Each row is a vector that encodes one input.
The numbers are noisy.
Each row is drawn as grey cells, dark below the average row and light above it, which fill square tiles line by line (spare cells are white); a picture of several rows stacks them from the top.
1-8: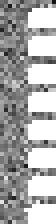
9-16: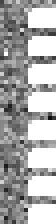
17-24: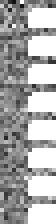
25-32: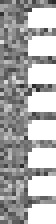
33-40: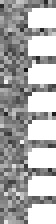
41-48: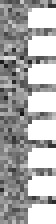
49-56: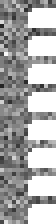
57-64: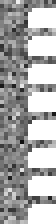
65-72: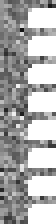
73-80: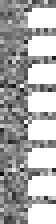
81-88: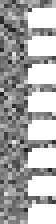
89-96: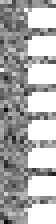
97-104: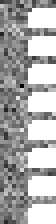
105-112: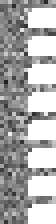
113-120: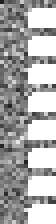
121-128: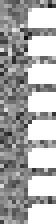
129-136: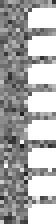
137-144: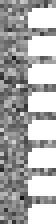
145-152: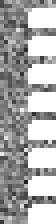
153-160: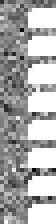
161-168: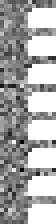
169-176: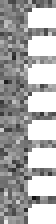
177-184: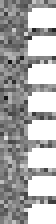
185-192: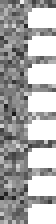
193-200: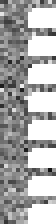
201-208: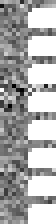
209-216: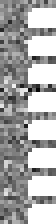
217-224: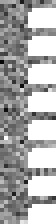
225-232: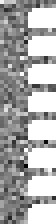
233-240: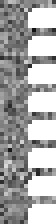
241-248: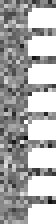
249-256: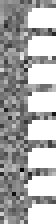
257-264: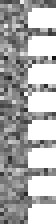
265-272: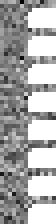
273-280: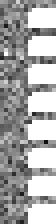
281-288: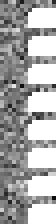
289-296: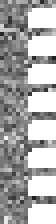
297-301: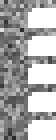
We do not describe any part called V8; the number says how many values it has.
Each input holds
a value of V8, together with either one of 12 labels, or a node of a 19-node tree.
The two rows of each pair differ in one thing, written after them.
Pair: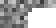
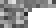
the value of V8
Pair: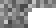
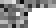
the node of the tree
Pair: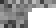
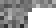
the value of V8
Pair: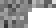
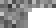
the node of the tree
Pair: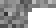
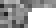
the node of the tree
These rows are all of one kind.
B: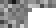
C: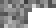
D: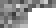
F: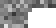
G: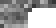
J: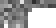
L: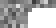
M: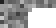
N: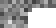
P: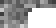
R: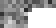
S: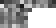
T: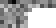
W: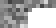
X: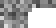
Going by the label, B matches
C, M, P and X.
